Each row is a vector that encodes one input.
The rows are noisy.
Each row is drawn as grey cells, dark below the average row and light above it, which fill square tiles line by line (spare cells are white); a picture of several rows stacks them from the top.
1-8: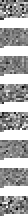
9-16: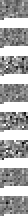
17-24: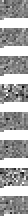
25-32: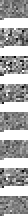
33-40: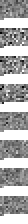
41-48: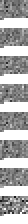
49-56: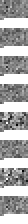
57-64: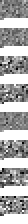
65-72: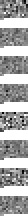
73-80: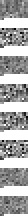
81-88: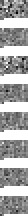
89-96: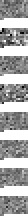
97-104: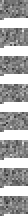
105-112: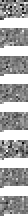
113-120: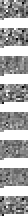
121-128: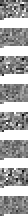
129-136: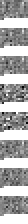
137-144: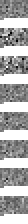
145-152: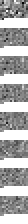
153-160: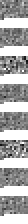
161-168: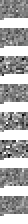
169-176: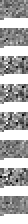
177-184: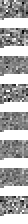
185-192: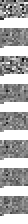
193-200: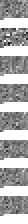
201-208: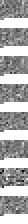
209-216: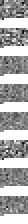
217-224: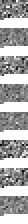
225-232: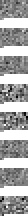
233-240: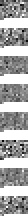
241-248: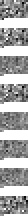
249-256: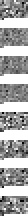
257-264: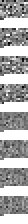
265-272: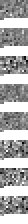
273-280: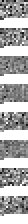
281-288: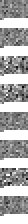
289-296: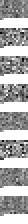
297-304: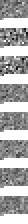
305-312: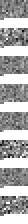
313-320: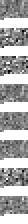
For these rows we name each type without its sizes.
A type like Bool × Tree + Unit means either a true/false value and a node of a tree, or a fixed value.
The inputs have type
Bool × Bool × Bool × Tree + Circle.
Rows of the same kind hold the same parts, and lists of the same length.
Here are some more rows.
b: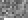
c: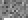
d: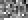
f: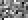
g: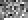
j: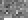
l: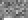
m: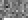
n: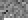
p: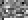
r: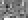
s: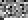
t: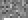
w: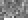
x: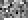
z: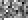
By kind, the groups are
b, c, j, l, m, n, r, t, w
d, f, g, p, s, x, z

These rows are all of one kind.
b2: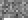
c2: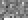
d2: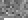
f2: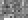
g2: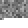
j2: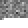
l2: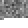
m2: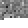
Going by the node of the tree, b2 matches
g2 and l2.
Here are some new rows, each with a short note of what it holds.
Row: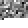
a point on a circle
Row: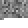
a node of a tree and three true/false values
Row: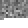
a node of a tree and three true/false values
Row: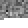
a node of a tree and three true/false values
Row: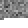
a node of a tree and three true/false values
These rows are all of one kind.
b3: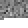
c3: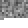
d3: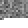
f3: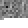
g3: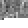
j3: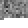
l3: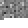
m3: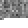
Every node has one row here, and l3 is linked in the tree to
f3 and g3.
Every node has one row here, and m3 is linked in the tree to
d3 and j3.
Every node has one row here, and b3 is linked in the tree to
c3.
